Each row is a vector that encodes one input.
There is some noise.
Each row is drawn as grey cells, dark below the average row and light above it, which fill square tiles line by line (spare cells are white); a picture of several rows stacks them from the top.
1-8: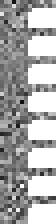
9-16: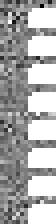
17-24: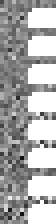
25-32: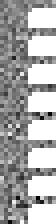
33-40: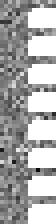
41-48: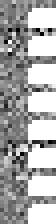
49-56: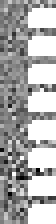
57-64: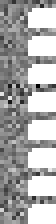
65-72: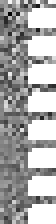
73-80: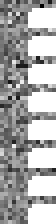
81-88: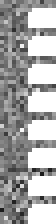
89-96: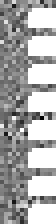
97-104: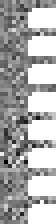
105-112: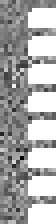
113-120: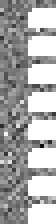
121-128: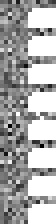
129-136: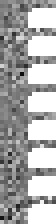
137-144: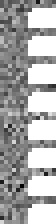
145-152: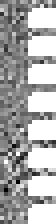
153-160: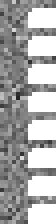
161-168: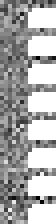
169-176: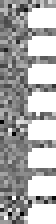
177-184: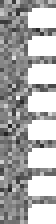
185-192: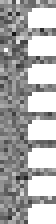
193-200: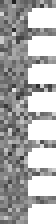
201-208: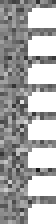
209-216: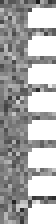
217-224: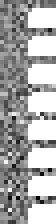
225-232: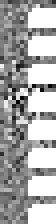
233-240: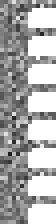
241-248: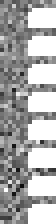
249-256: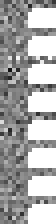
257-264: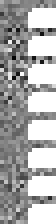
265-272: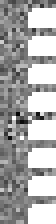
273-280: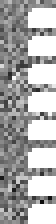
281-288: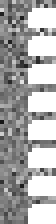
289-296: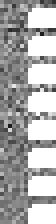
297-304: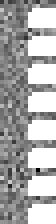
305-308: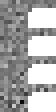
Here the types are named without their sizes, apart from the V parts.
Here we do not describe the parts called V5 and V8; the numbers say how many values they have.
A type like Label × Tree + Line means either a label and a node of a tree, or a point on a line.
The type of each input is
(Line × V5 + Tree) × V8.
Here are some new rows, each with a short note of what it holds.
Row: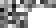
a point on a line, a value of V5 and a value of V8
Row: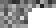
a point on a line, a value of V5 and a value of V8
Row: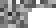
a point on a line, a value of V5 and a value of V8
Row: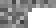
a point on a line, a value of V5 and a value of V8
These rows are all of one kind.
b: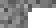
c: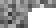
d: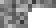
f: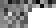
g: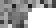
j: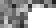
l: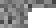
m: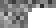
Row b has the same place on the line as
d and g.
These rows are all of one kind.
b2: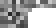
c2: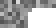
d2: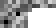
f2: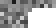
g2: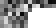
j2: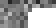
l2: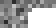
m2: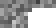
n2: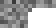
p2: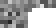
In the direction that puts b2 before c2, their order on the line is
d2, f2, g2, b2, j2, n2, l2, m2, c2, p2.
